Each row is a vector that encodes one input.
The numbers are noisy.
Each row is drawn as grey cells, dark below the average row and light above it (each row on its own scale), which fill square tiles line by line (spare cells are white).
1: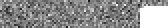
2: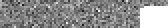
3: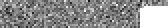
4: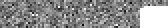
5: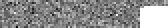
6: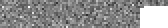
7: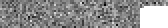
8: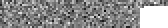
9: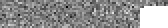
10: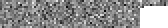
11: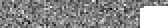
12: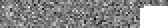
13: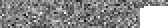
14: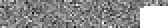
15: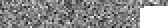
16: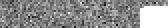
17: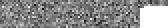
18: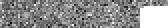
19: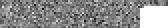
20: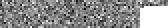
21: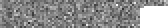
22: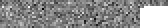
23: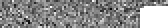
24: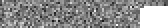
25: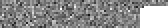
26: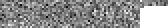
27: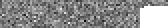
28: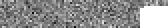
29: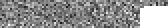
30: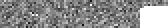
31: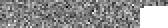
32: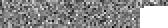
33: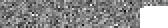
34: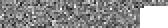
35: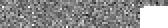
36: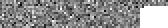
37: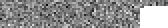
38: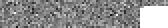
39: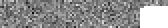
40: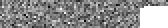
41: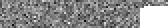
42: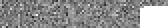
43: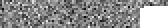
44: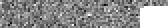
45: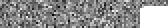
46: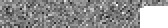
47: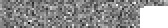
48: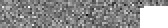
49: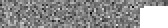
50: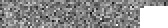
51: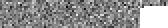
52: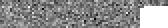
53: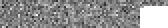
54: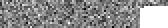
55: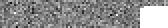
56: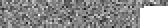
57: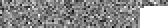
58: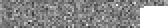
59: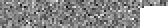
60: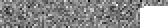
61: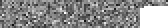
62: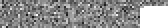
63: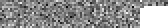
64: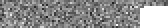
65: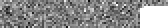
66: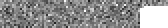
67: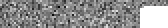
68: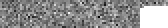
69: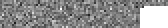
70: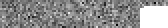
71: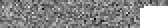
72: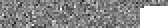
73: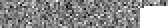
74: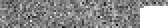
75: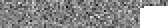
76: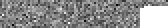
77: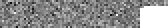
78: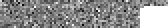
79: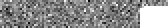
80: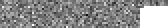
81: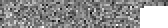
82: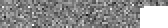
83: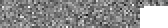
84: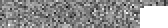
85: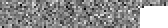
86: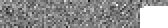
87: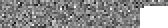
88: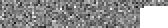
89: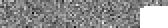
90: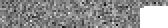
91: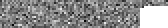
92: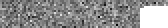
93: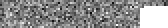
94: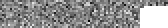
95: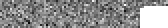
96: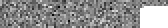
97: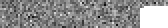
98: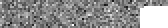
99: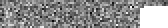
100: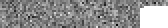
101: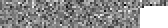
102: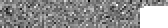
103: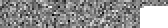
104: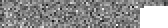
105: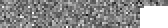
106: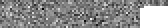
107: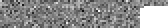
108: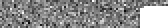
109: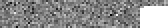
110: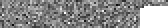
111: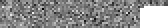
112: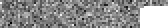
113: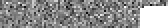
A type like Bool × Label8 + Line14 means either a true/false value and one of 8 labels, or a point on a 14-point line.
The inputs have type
Bool × Bool × Bool + Circle11.
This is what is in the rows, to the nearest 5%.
About 45% of them hold a point on an 11-point circle. The rest hold three true/false values.
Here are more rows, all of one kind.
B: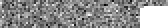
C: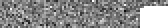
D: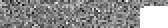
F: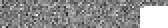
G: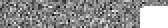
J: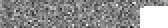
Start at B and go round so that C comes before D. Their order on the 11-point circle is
B, F, G, C, J, D.
